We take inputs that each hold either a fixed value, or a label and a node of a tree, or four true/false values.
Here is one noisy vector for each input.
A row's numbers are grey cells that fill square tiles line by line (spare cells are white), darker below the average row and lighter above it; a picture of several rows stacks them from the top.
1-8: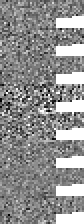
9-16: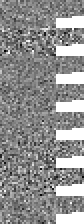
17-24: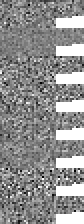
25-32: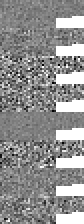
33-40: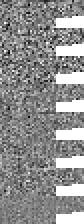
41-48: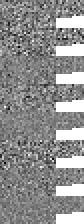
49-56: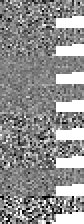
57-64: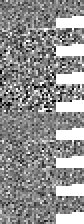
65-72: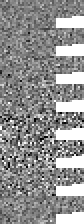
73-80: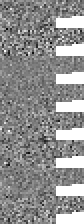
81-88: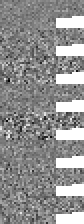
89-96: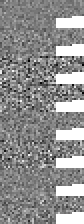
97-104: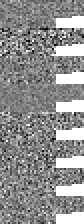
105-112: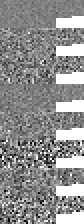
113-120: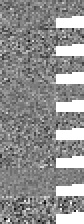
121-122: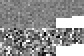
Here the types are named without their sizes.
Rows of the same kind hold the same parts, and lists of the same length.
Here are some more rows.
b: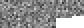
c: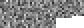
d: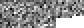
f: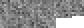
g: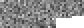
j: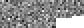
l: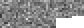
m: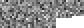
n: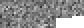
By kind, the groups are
b, c, j, n
d
f, g, l, m

